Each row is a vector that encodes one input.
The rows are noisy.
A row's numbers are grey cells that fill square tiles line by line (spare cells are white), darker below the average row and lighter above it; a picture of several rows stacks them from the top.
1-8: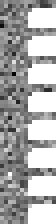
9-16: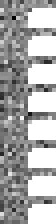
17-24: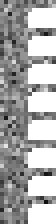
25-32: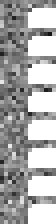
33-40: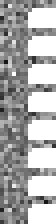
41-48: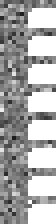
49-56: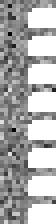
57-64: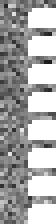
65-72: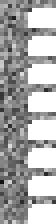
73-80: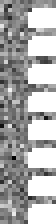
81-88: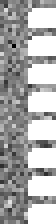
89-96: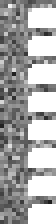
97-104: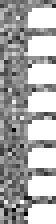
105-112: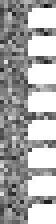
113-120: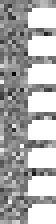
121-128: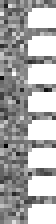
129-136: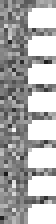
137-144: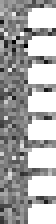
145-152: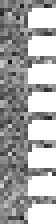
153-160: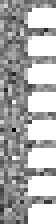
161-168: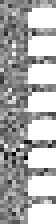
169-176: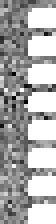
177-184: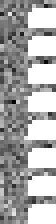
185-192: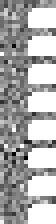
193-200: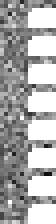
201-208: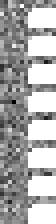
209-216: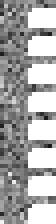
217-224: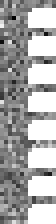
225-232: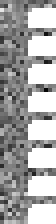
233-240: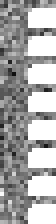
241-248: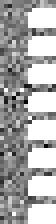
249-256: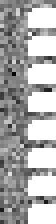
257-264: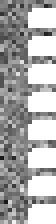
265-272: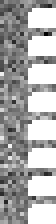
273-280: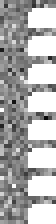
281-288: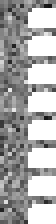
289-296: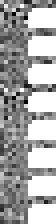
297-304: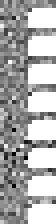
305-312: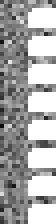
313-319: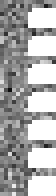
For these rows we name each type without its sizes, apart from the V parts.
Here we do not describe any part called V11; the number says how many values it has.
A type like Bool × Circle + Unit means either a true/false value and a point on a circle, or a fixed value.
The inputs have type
List(Label × V11).
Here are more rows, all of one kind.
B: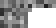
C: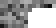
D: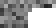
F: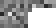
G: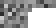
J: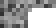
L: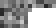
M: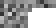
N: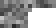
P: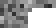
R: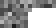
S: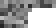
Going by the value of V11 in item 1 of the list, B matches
J, L, N and S.
